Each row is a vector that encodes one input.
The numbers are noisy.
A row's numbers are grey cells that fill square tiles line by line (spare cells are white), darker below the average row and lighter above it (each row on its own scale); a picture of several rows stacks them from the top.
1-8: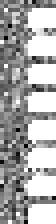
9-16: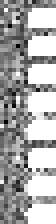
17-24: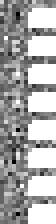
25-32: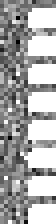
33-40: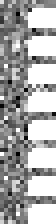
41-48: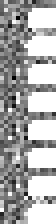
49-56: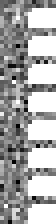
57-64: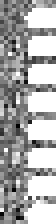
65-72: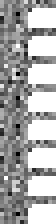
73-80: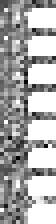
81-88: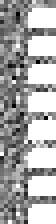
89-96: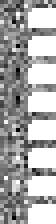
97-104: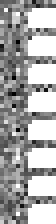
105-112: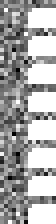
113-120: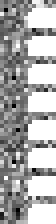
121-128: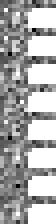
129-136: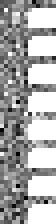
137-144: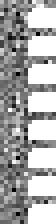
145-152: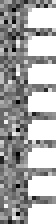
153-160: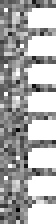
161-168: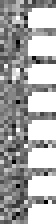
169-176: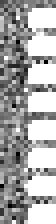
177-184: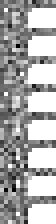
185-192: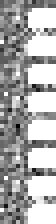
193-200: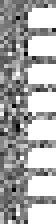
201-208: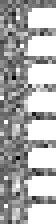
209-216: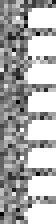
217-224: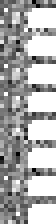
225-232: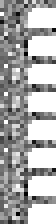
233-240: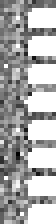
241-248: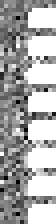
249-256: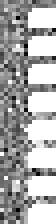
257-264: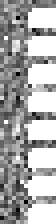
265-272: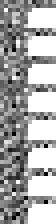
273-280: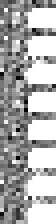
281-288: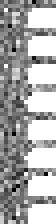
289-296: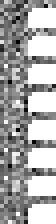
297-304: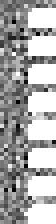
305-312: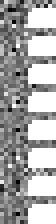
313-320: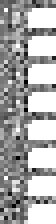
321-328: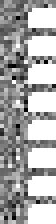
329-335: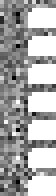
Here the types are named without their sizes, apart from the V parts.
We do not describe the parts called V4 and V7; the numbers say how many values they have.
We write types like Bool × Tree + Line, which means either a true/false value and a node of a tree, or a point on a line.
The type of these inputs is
Bool × V4 × V7 + List(Line).
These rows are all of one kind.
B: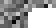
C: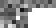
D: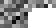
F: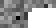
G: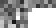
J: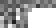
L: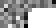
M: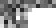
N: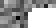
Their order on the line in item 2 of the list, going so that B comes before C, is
M, J, B, D, L, F, G, N, C.
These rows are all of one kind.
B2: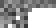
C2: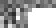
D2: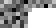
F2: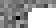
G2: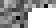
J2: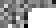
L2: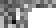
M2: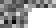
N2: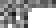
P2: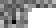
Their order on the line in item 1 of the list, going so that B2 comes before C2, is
J2, N2, B2, C2, L2, P2, M2, D2, G2, F2.
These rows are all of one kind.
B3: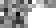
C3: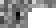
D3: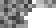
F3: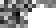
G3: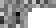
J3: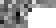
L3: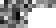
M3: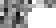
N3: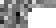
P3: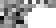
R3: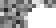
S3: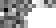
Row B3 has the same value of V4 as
G3 and N3.
